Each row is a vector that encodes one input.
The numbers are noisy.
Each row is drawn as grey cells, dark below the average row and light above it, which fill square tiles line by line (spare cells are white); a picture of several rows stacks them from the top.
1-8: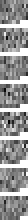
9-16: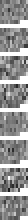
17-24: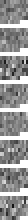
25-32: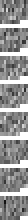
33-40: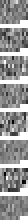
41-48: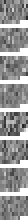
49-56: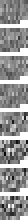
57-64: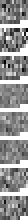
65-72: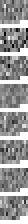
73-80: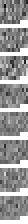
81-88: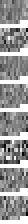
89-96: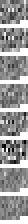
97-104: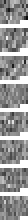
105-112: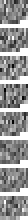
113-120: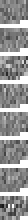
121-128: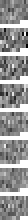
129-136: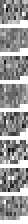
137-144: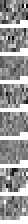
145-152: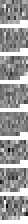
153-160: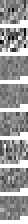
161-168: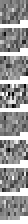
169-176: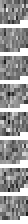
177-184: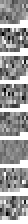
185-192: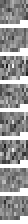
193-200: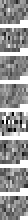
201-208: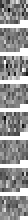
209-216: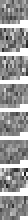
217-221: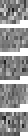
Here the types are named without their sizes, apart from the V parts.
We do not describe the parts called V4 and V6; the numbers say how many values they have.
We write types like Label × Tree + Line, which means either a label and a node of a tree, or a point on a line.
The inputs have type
(Bool × V4 + V6) × (Line + Tree).
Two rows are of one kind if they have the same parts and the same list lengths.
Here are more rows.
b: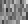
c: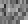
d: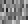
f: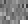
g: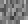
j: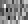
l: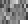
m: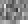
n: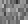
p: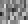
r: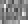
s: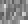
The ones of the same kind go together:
b, d, s
c, j, n, p
f, l, m, r
g

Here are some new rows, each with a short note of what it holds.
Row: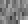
a node of a tree and a value of V6
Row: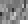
a node of a tree, a true/false value and a value of V4
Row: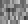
a node of a tree, a true/false value and a value of V4
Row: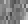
a point on a line and a value of V6
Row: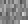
a node of a tree and a value of V6
